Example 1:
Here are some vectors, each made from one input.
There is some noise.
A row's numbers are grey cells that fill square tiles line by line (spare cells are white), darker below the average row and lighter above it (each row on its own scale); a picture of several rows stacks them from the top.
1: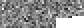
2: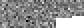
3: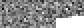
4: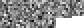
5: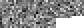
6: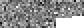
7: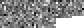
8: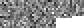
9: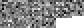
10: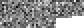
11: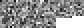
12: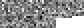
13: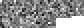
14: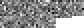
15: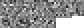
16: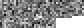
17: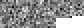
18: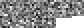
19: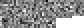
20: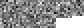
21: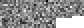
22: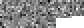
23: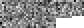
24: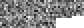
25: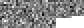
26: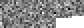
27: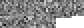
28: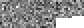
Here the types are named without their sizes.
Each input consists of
a point on each of two lines.
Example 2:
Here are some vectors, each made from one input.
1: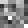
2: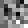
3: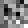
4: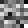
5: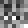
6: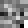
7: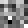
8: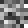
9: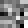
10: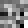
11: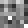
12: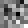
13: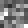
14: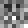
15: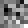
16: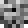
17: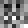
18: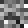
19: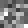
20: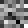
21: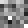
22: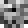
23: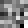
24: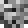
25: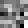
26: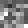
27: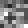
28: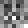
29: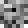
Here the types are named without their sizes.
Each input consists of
a node of a tree.
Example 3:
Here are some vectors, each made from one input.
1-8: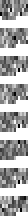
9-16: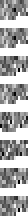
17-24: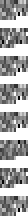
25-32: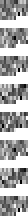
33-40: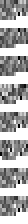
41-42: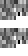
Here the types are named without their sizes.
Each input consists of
a label.
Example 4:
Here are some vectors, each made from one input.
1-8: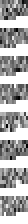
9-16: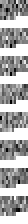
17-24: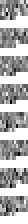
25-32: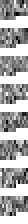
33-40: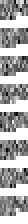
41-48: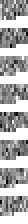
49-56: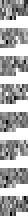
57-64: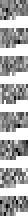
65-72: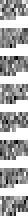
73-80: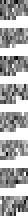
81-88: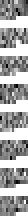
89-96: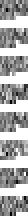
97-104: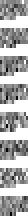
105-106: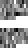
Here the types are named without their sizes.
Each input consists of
either a fixed value, or five true/false values.
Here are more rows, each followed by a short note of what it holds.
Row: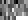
a fixed value
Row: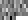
five true/false values
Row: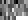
a fixed value
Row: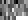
a fixed value
